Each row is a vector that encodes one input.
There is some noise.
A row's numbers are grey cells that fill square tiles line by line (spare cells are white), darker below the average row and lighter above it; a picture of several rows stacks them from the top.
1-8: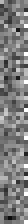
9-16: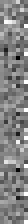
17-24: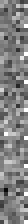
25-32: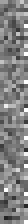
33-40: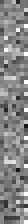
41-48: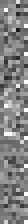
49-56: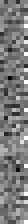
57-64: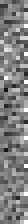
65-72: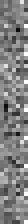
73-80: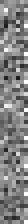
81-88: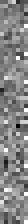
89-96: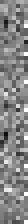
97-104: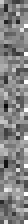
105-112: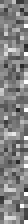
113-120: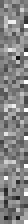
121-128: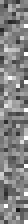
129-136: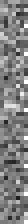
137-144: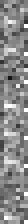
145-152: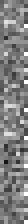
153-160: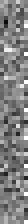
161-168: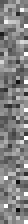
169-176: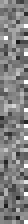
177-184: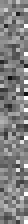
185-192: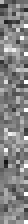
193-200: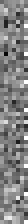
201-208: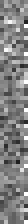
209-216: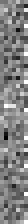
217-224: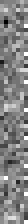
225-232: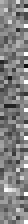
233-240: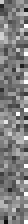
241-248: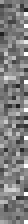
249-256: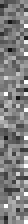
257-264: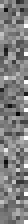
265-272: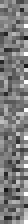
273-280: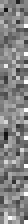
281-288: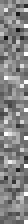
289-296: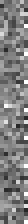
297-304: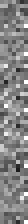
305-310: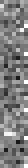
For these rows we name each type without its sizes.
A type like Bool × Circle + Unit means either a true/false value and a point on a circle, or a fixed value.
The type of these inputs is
(Bool × Bool × Bool × Bool × Bool + Unit) × Circle × Line.
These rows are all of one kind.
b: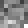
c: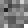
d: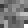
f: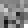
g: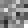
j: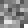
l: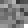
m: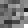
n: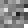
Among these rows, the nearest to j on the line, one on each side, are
f and n.
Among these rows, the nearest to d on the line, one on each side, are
c and f.
